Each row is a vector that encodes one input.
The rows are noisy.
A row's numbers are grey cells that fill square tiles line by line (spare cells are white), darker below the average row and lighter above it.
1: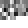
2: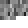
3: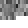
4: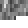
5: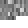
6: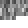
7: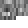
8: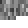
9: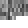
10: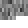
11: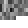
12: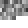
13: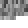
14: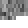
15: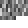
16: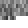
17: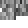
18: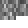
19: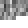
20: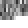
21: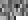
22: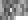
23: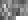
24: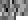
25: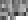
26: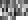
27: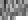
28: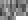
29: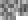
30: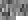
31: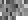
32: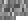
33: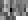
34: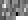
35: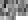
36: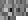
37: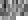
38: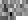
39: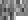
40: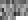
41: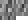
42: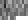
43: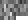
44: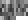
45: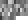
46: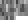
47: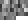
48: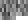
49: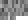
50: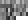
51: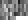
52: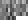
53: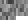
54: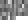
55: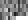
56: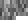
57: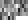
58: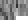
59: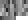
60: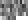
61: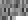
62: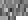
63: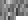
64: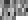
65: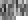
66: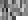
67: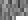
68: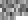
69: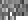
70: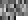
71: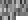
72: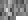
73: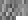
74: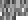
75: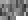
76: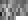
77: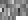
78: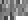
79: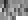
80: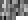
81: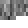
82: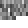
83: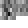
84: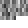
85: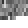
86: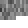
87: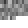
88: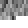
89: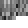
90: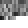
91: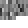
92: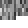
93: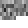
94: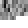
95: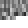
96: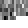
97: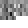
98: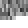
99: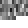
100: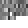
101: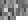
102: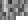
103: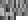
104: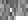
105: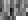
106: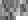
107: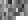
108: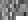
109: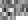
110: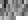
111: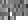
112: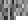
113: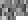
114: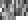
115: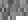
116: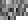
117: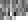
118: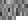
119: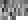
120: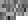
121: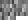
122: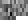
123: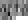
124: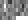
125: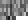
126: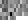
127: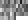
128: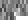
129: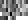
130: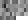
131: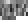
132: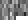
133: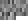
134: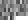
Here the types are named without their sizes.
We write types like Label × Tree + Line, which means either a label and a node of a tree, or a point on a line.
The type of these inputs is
Bool × Bool × Bool × (Circle + Line).
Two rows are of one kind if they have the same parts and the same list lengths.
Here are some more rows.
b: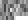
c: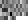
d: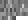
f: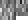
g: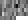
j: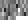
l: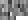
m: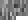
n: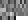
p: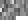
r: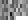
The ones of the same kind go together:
b, c, f, n, p, r
d, g, j, l, m

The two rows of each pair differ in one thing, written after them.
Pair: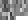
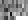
one of the three true/false values
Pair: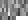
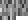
one of the three true/false values
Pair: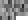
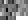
one of the three true/false values
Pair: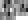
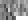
one of the three true/false values
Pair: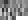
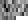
the place on the line
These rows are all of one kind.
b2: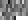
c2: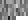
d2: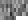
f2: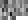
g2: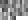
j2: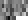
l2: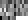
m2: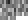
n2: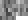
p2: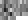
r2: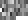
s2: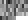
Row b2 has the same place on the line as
d2, f2, p2 and r2.
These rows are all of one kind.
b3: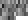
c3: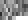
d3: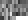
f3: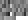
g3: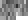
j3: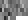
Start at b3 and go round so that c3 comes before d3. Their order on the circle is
b3, f3, j3, c3, d3, g3.
